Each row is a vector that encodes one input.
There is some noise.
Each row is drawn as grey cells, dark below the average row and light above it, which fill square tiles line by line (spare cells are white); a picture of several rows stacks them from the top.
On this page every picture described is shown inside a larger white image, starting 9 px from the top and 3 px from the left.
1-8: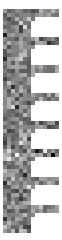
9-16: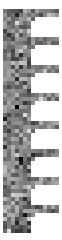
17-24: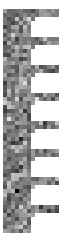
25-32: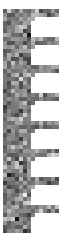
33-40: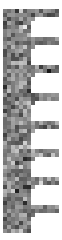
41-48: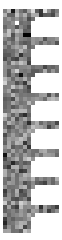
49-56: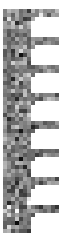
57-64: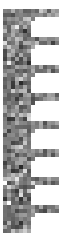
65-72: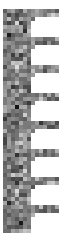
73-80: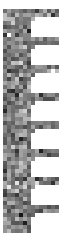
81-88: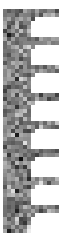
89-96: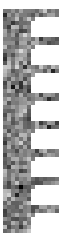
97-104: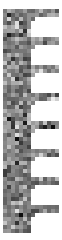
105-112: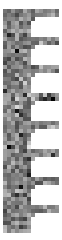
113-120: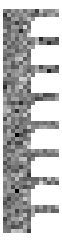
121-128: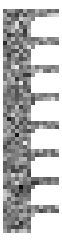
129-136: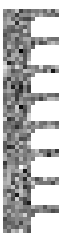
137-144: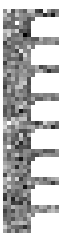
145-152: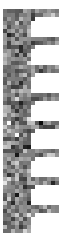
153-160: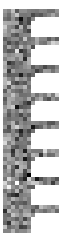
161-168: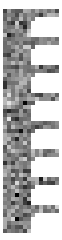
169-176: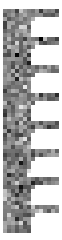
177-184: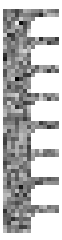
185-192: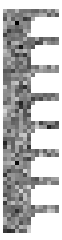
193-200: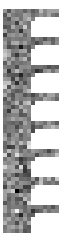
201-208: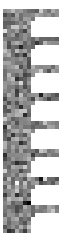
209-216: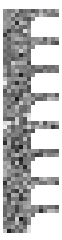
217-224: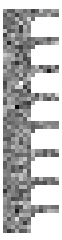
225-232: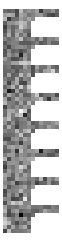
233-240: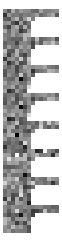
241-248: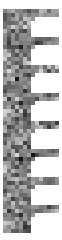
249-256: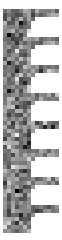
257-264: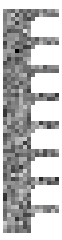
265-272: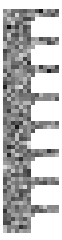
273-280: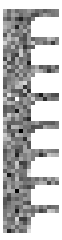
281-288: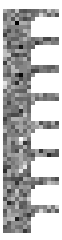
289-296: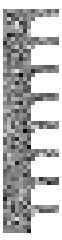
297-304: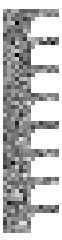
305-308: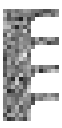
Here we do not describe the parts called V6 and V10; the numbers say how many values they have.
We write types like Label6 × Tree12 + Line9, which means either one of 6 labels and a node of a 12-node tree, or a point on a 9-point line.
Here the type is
(Bool × Bool × Bool × Bool × Bool + V10) × V6 + Circle9 × Circle9.
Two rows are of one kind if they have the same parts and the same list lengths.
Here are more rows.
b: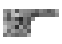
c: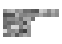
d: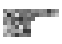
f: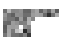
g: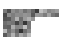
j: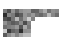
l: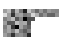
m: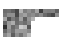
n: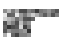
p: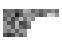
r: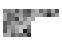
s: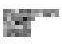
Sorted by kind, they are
b, g, j, m, p
c, d, f, r, s
l, n

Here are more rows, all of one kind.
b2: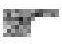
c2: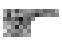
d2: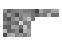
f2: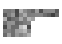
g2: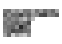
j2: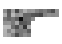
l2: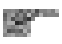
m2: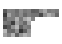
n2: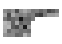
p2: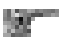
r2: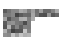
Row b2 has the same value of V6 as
c2, j2, n2 and p2.
